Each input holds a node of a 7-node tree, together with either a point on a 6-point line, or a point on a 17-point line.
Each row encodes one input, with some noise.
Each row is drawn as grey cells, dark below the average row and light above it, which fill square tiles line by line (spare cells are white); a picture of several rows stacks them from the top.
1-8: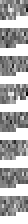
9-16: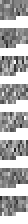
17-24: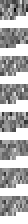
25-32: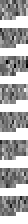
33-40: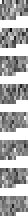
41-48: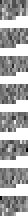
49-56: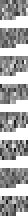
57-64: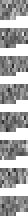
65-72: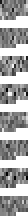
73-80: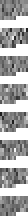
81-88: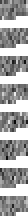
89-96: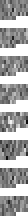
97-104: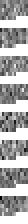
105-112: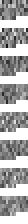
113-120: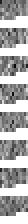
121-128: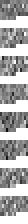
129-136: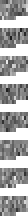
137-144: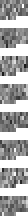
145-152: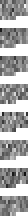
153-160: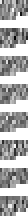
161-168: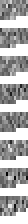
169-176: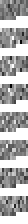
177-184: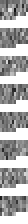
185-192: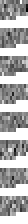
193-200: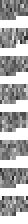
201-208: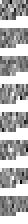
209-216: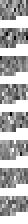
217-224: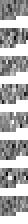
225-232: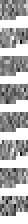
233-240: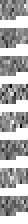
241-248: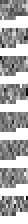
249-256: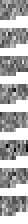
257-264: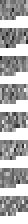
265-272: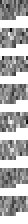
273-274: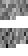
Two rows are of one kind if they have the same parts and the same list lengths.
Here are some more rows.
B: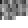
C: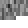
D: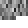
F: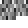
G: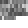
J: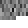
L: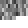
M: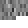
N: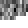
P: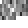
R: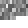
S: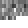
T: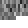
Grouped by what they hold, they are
B, C, G, J, L, M, R, S, T
D, F, N, P

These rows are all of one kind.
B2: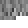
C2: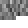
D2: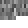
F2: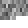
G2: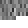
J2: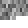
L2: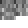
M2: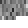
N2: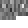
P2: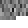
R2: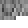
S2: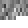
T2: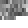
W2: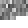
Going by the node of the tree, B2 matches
D2, G2, P2 and R2.
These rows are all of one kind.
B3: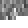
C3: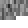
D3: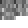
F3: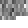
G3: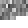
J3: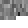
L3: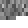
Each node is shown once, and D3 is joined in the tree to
F3.
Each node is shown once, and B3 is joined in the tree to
G3 and J3.
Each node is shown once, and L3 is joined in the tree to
C3 and J3.
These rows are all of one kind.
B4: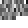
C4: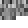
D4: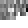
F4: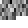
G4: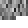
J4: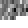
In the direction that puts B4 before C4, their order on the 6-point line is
J4, D4, G4, F4, B4, C4.
